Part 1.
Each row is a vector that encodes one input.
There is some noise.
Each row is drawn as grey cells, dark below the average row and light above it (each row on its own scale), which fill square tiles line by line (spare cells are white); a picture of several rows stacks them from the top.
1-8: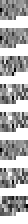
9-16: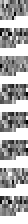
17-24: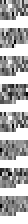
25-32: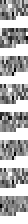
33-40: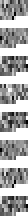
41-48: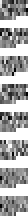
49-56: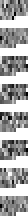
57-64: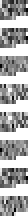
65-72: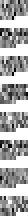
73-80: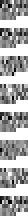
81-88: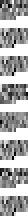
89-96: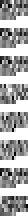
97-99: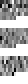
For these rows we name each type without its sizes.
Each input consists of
a label.
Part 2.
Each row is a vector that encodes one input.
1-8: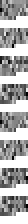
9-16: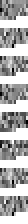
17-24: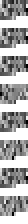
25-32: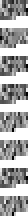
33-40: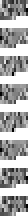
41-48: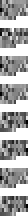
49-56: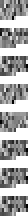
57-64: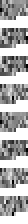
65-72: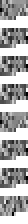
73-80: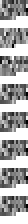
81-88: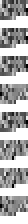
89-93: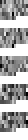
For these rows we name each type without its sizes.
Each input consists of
a label.
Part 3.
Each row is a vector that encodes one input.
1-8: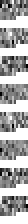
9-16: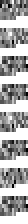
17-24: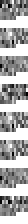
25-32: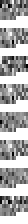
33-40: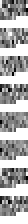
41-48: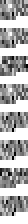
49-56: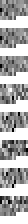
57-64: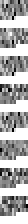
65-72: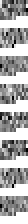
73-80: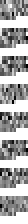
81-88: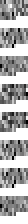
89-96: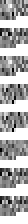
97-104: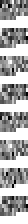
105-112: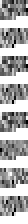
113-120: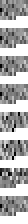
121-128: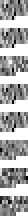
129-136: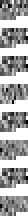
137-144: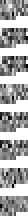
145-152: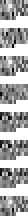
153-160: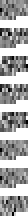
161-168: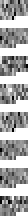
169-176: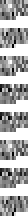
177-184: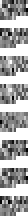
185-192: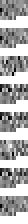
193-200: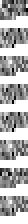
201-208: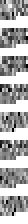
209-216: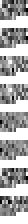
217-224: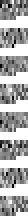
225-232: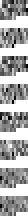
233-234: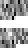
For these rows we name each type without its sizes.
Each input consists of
a label.
